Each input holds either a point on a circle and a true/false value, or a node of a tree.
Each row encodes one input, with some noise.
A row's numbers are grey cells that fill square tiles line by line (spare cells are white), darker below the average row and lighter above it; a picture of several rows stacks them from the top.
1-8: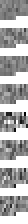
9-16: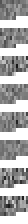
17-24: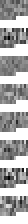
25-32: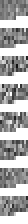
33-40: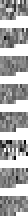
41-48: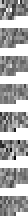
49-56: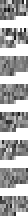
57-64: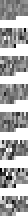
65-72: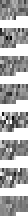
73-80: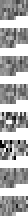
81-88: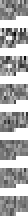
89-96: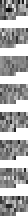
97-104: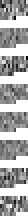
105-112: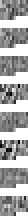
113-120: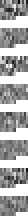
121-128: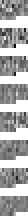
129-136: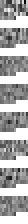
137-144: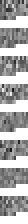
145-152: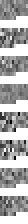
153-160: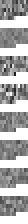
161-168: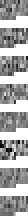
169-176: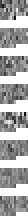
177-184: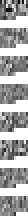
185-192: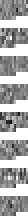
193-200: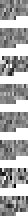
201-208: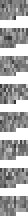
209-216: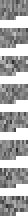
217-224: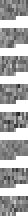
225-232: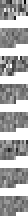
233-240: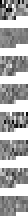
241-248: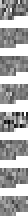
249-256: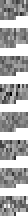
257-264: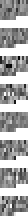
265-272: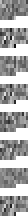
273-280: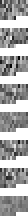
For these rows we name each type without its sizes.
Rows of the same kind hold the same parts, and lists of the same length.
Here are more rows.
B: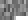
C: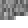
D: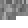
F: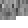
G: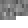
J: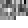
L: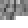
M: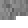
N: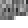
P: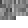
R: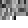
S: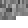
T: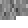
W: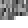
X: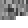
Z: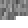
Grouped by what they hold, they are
B, F, J, L, M, N, P, R, S, T, X
C, D, G, W, Z

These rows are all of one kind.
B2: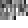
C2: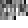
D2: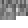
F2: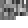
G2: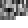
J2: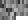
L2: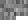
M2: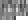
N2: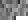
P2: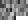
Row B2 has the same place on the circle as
J2 and L2.
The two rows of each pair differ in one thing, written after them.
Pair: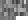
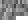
the true/false value
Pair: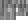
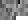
the place on the circle
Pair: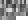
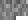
the true/false value
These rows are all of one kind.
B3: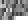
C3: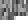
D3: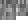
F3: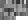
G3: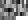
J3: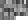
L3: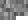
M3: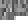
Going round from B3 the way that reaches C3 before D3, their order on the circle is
B3, C3, M3, D3, F3, J3, L3, G3.
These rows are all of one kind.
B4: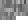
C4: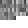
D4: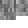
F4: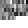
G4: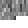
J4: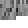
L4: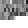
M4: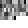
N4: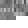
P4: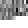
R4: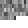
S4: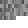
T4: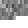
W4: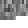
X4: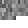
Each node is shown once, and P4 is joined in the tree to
J4.
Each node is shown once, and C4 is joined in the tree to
B4 and D4.
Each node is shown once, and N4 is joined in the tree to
B4.
